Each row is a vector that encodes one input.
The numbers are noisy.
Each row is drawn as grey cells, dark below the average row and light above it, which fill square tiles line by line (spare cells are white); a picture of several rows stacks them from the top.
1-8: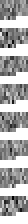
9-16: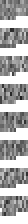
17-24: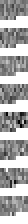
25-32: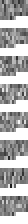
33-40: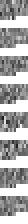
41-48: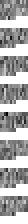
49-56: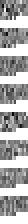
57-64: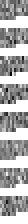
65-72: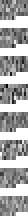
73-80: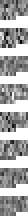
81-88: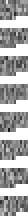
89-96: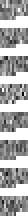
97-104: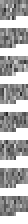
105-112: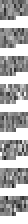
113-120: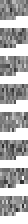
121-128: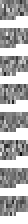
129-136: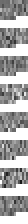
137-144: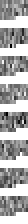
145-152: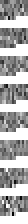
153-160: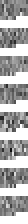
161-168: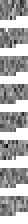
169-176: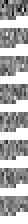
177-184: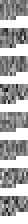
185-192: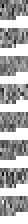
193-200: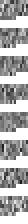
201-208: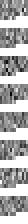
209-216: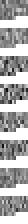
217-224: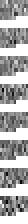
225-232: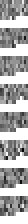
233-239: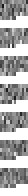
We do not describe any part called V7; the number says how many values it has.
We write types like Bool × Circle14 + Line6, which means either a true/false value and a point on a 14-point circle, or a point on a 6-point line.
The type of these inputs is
Bool × Circle9 × (Line5 + Line6) + V7.
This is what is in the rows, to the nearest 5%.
About 85% of them hold a point on a 9-point circle and a true/false value, together with either a point on a 5-point line, or a point on a 6-point line. The rest hold a value of V7.
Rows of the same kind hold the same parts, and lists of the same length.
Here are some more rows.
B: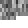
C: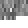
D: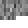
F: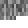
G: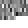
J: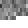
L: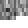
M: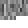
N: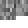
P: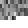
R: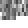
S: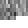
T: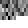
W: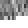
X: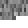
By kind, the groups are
B, R, T
C, D, G, L, N, S, W
F, J, M, P, X

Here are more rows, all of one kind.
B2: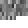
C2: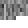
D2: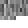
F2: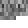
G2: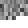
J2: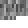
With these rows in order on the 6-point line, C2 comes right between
D2 and G2.
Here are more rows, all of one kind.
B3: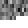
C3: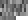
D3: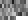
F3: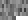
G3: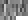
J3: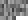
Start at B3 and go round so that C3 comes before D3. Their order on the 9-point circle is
B3, F3, C3, G3, D3, J3.
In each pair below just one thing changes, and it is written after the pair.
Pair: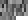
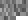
the place on the 6-point line
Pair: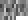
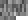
the place on the 6-point line
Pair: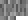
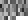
the place on the 9-point circle
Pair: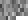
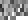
the true/false value
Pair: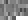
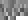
the place on the 6-point line
